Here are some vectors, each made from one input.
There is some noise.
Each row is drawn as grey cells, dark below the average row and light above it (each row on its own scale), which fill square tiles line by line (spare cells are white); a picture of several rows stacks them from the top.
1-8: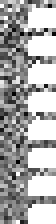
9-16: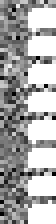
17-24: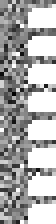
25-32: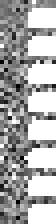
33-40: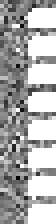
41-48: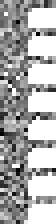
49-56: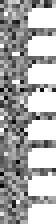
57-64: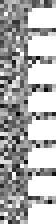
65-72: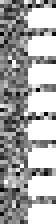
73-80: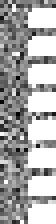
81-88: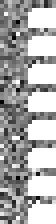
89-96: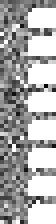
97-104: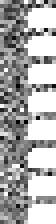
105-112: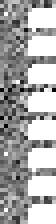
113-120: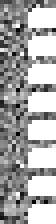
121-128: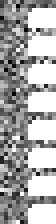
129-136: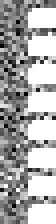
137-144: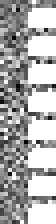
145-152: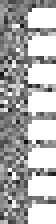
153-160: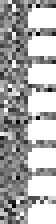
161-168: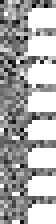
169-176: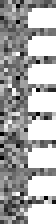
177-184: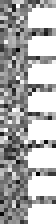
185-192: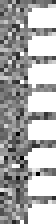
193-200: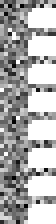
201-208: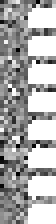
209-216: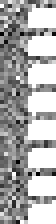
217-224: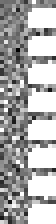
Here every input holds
one of 6 labels.
